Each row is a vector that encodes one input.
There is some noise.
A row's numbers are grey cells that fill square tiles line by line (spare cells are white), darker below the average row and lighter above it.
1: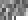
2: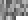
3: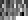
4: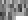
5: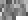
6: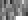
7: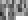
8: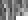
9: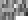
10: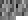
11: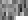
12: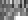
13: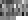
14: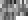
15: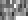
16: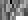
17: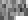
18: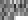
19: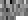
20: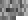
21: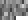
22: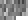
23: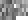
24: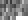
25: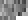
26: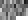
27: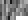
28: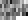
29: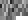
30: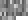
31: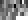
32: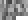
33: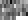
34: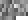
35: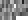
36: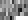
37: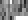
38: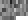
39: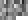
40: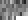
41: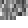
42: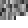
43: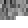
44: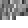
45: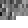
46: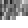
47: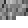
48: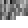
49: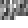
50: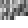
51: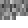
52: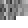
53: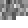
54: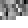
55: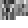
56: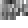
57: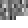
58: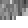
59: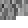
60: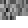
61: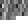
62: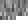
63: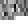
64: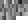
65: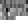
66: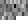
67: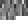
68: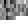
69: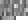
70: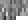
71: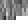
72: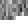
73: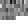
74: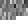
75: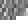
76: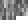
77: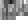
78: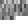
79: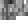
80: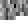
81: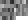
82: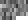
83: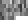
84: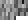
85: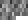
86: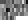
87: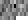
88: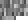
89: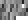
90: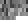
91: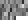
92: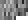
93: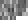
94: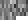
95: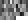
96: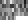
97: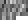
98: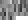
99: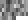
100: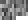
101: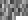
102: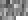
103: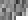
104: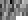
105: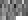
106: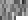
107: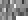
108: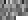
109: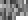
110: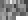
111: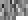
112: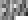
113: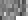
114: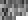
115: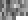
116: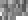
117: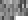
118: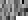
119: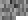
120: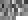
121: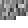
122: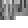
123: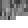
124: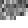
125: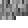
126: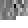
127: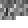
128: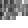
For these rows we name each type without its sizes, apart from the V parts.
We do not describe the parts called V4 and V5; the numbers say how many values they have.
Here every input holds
a label and a value of V4, together with either a point on a line, or a value of V5.
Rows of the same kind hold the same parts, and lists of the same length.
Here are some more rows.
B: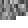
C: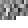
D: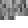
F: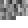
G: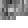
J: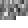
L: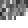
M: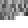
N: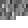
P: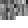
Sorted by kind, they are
B, C, F, G, J, L, N, P
D, M

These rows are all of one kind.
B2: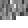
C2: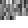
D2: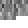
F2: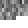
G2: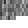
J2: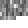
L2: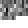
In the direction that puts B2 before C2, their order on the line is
L2, F2, D2, J2, B2, G2, C2.
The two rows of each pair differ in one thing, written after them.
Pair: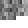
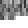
the label
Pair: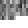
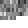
the label
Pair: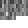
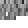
the label
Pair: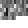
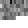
the value of V4
